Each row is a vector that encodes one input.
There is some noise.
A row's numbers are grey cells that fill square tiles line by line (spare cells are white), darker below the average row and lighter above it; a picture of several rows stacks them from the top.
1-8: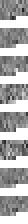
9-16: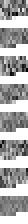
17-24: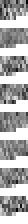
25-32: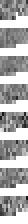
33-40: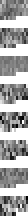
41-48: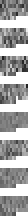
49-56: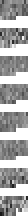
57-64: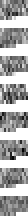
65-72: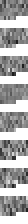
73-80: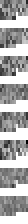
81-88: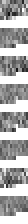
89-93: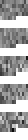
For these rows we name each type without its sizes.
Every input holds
a point on a line, together with either a fixed value, or three true/false values.
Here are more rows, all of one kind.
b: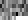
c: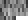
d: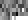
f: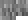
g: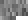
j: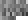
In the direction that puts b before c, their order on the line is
f, g, b, d, c, j.
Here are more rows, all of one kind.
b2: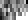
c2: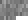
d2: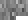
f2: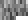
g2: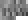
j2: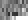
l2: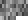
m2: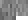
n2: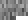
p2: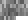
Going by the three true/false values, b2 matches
d2 and f2.
